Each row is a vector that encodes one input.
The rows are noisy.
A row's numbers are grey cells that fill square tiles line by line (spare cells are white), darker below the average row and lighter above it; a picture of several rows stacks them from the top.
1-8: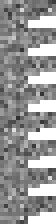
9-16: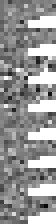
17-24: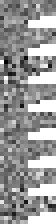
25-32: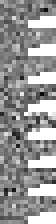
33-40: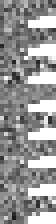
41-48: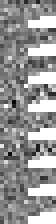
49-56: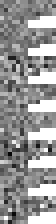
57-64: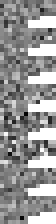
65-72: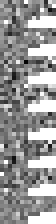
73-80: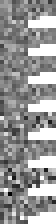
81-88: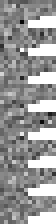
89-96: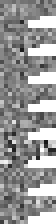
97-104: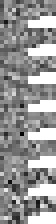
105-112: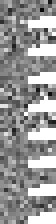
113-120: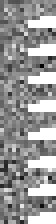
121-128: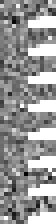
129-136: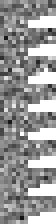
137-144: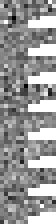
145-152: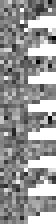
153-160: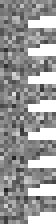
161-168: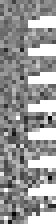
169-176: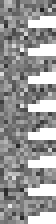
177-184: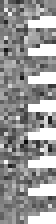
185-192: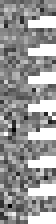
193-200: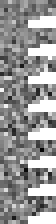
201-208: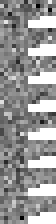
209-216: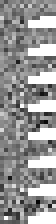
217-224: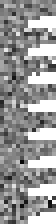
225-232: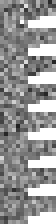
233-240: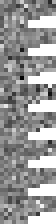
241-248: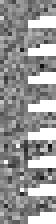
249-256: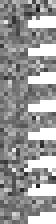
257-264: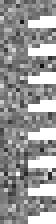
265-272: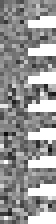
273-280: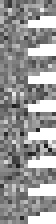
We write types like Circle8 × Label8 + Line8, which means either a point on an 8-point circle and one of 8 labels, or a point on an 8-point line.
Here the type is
(Bool × Bool × Bool + Unit) × (Line7 + Line11) + Circle10 × Label5.
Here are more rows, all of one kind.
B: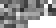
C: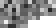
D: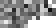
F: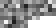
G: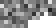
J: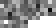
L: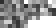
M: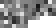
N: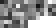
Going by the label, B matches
L and N.
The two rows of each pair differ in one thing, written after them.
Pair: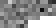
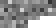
one of the three true/false values
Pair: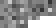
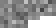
the place on the 7-point line
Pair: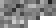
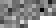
one of the three true/false values
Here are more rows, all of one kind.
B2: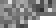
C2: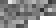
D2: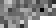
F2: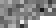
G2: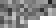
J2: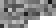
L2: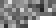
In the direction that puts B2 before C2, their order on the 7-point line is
G2, F2, B2, D2, L2, C2, J2.
